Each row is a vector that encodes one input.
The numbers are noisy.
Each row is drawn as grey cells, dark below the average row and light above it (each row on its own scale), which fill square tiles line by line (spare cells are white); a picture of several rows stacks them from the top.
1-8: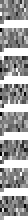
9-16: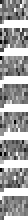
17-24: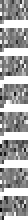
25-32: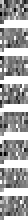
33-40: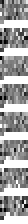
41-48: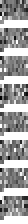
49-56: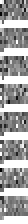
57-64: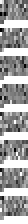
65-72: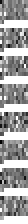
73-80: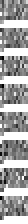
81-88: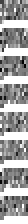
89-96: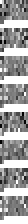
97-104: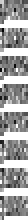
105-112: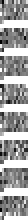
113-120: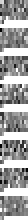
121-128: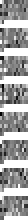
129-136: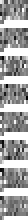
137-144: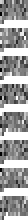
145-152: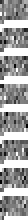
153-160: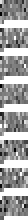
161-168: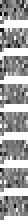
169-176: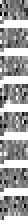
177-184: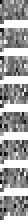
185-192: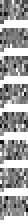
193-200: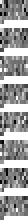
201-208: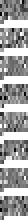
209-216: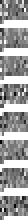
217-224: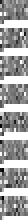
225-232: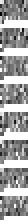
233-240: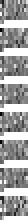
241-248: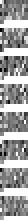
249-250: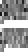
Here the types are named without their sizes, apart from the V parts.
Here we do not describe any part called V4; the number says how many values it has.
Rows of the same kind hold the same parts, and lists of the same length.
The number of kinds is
3.
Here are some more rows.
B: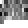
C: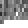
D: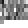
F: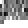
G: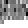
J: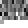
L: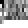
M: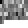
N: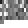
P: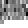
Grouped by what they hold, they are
B, C, F, J
D, L, M, N
G, P

